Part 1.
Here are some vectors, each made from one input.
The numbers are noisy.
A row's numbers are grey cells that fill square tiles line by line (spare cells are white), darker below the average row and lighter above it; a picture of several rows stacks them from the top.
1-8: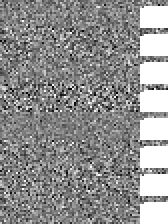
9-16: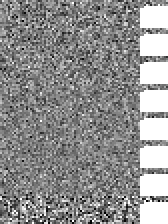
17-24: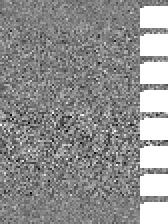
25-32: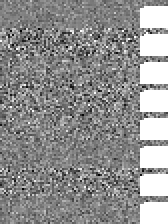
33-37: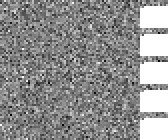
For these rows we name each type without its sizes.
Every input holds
a point on a line, together with either a fixed value, or a point on each of two lines.
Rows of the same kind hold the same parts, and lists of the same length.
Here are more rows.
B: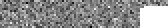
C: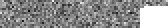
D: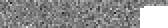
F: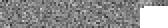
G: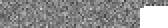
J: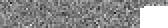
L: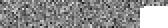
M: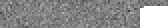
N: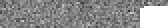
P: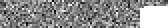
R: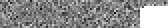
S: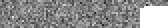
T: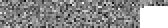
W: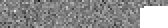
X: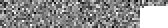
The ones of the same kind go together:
B, C, D, J, R
F, G, L, M, N, P, S, T, W, X

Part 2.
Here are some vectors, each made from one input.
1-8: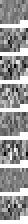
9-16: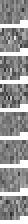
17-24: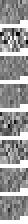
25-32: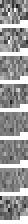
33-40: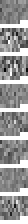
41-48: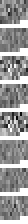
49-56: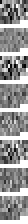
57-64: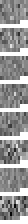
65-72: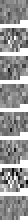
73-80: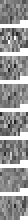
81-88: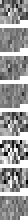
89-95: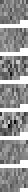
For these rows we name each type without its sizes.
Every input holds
a list of items, each a point on each of two lines.
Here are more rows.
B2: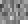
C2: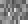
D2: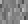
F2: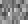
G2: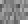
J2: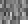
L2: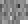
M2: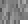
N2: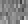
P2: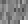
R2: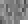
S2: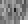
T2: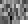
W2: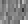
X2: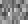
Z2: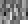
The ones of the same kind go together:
B2, G2, L2, M2, N2, P2, R2, S2, W2
C2, D2, F2, T2, X2
J2, Z2

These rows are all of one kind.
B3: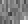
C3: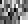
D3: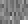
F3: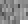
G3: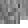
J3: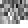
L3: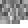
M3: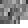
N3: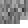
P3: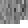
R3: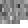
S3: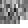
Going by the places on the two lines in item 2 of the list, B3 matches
C3 and G3.
